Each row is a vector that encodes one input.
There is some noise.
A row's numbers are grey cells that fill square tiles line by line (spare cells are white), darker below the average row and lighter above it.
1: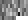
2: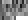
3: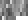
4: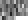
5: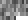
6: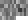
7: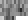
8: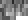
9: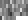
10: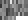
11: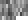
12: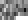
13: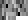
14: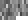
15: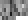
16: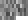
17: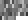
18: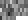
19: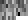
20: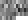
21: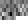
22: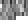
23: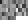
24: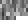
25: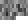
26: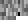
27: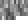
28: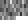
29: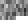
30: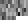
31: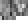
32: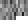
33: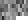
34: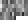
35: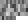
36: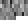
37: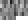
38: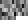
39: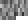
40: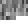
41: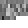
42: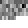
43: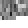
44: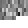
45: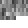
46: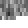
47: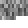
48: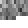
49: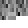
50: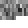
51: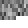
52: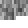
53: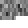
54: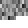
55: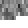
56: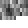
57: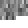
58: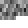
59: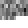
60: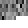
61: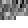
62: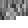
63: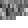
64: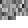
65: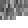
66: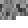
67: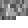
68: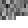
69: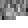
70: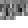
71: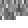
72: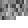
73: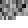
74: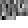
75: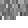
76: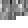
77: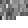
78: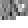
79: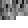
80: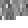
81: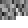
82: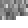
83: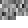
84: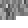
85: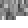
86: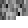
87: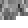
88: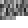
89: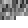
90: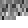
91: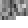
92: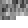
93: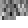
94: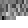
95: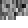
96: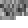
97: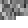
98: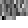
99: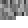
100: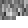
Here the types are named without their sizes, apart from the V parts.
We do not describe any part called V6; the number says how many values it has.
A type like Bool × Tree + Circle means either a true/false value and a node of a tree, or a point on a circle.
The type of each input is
Bool × Bool × Bool × (Tree + V6).
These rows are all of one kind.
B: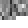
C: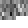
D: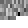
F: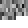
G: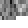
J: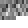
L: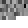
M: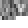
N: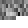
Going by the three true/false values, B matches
D, G and M.
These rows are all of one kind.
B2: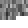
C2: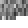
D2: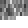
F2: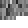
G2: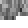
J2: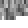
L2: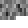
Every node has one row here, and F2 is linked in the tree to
B2 and D2.
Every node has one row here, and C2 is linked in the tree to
L2.
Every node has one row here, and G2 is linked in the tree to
J2.
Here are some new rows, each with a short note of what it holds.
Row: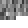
three true/false values and a value of V6
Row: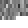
a node of a tree and three true/false values
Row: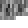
a node of a tree and three true/false values
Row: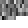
three true/false values and a value of V6
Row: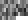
a node of a tree and three true/false values
